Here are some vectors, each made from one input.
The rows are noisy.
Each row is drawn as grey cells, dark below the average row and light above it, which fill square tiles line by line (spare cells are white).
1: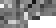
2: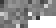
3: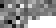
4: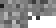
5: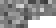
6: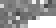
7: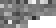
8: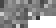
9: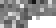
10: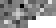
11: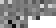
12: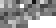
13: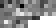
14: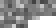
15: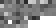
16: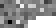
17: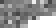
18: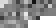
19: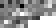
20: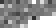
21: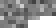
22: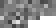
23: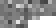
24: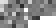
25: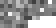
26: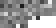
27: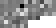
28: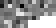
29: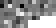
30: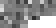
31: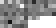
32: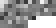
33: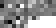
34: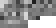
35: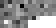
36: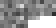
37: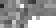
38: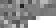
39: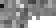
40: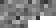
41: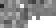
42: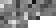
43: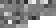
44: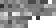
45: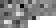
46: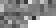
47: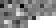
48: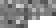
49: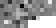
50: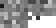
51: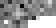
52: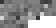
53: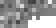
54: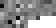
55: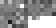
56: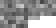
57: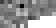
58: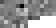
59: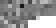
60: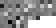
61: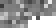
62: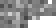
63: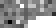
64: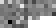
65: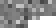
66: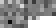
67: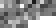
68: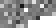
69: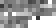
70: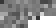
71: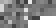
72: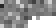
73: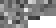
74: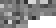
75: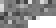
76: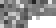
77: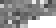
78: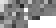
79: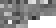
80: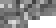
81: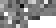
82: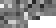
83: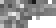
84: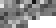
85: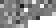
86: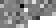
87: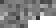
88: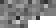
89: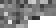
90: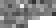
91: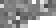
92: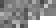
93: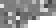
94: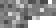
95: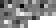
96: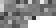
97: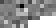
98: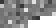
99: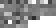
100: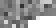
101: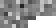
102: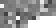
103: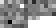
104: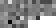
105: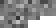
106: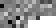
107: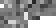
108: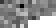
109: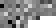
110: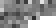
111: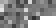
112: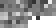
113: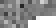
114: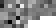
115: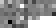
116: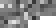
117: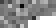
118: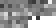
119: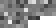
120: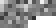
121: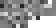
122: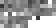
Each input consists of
a point on a 7-point line, together with either a point on a 6-point line, or a point on a 7-point line.
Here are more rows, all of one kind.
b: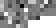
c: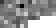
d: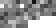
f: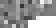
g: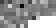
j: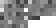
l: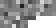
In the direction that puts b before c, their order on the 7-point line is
b, j, c, g, d, f, l.
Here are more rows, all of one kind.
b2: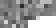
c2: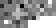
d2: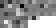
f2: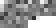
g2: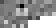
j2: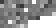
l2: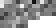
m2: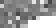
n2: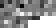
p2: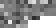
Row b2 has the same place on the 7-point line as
c2, f2, l2 and m2.
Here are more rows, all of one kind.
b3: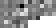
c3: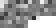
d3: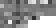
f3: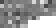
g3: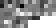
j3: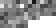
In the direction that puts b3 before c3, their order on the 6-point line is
g3, b3, f3, d3, c3, j3.
